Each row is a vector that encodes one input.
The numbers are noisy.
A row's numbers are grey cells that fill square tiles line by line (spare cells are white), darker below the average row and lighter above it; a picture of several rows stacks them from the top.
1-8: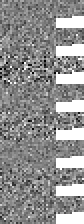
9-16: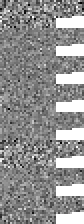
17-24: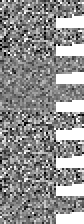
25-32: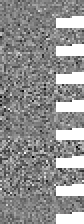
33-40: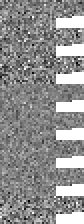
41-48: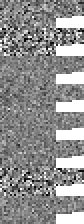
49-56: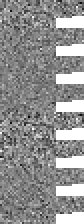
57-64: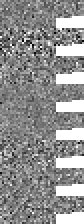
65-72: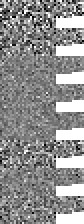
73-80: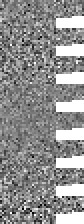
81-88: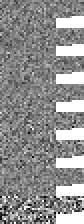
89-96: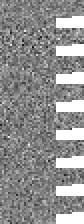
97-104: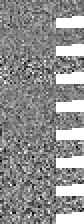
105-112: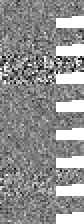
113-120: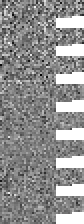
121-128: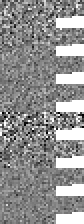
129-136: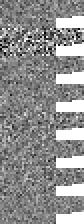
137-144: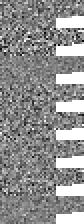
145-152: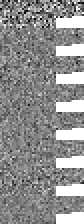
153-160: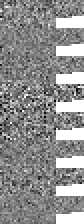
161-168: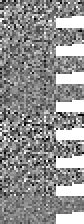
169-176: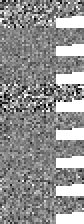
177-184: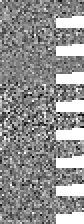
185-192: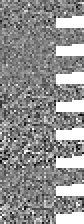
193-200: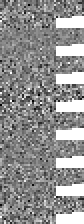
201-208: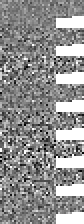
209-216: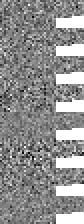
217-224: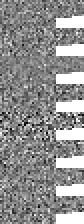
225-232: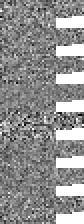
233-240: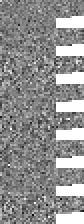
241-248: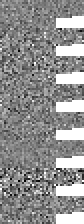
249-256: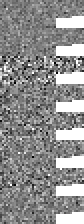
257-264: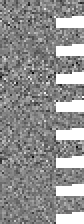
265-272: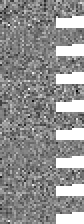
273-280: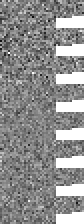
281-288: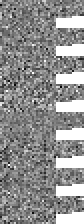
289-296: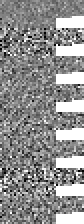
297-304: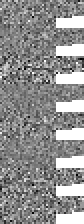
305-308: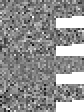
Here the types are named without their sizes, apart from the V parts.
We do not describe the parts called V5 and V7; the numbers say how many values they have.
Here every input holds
either a value of V5 and a value of V7, or a list of points on a line.
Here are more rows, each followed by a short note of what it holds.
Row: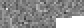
a list of two items
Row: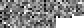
a list of one item
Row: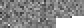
a list of one item
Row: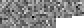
a list of two items
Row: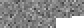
a list of two items
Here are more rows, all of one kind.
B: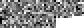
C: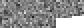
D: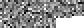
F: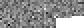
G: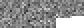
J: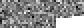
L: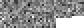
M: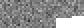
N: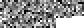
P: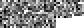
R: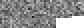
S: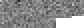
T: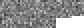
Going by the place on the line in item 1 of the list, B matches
F, G and J.
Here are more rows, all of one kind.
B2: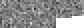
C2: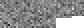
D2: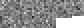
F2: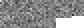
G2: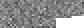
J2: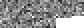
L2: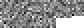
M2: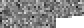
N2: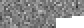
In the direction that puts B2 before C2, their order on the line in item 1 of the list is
M2, B2, L2, F2, N2, J2, D2, G2, C2.
